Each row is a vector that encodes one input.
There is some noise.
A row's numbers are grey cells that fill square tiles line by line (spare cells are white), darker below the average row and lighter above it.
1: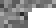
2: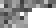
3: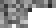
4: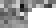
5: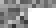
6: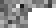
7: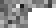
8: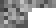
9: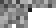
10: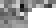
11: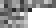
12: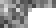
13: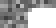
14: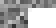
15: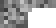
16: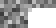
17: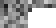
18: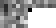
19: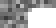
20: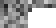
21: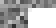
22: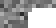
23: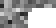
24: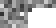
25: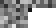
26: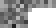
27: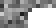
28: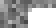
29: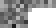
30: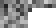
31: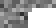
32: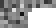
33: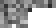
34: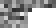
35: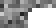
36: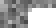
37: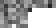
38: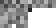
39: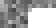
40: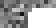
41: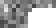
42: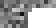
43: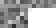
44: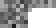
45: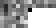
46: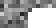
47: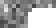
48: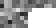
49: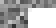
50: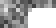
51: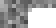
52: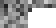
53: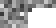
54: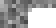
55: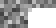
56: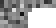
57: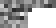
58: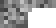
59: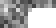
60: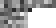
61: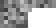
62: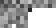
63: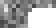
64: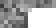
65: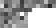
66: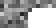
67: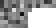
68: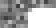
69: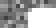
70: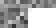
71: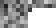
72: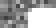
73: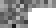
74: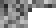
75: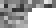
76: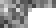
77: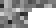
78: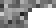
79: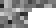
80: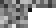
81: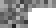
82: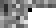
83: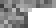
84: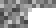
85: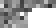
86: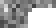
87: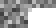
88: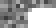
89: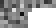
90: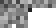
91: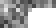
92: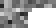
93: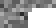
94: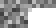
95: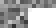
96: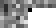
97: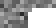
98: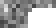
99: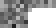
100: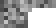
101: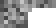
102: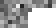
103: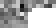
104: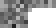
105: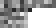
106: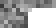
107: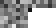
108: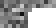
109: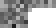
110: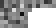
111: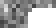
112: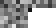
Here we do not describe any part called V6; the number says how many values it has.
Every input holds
a true/false value, together with either a node of a 7-node tree, or a value of V6.
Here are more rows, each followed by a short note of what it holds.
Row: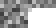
a node of a 7-node tree and a true/false value
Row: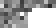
a true/false value and a value of V6
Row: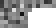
a node of a 7-node tree and a true/false value
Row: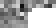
a true/false value and a value of V6
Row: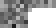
a node of a 7-node tree and a true/false value
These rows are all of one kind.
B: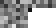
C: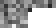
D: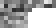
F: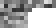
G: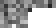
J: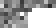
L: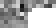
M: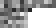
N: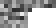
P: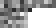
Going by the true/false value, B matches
C and G.
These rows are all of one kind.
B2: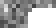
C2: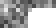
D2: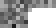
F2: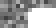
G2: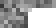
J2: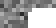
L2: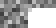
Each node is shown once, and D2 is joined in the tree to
F2 and J2.
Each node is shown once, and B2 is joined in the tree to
C2 and J2.
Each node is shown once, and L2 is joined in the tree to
G2.
